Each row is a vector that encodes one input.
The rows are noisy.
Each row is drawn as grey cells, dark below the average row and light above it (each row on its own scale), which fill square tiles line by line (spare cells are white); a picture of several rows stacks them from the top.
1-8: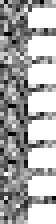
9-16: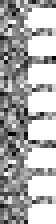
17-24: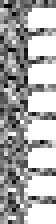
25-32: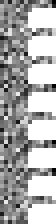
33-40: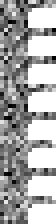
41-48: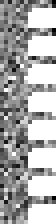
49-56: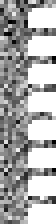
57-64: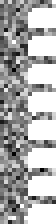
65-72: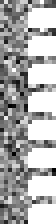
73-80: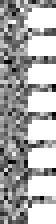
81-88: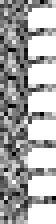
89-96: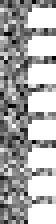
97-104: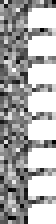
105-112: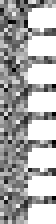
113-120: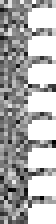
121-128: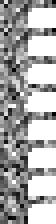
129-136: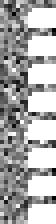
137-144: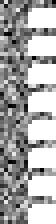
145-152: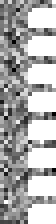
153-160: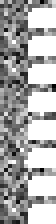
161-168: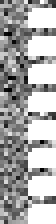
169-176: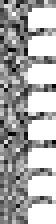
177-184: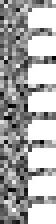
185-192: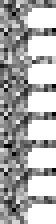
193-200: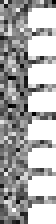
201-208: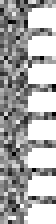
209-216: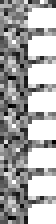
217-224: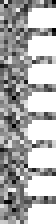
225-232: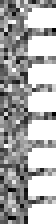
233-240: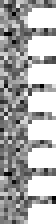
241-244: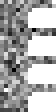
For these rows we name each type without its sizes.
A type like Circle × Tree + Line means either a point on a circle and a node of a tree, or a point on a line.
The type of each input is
Bool × Bool × Bool × Bool.
